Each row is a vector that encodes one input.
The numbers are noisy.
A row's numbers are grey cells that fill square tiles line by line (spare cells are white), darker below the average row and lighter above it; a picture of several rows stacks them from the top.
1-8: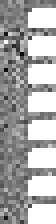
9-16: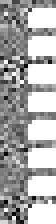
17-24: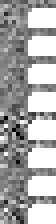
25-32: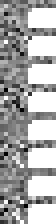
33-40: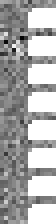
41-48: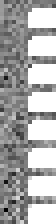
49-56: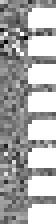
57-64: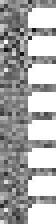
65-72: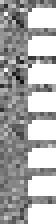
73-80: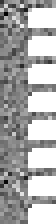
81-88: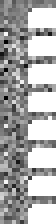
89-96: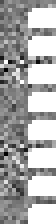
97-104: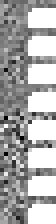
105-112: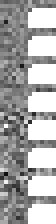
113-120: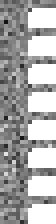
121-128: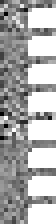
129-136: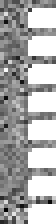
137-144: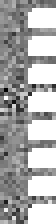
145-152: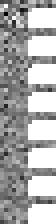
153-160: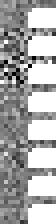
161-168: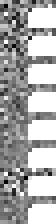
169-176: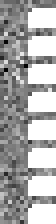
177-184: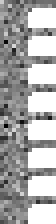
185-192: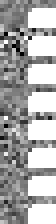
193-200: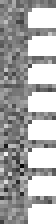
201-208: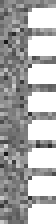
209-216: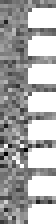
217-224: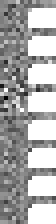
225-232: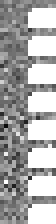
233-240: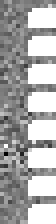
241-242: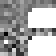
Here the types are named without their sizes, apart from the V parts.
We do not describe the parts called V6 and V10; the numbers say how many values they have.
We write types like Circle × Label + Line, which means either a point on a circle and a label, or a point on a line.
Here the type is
Bool × Line × Line + Circle × V6 + V10.
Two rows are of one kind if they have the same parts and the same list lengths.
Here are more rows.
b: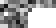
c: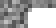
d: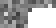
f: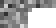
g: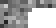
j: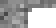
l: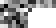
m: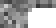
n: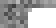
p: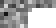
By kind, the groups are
b, c, l, n
d, f, j, p
g, m

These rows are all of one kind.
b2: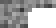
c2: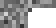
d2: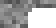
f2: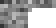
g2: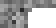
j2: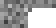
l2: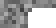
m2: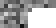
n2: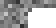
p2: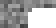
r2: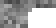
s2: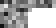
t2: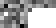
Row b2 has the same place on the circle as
j2 and p2.
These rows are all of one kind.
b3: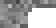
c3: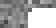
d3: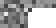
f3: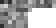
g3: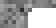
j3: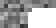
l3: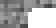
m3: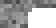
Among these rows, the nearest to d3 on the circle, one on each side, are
c3 and l3.
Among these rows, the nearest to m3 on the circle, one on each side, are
b3 and j3.
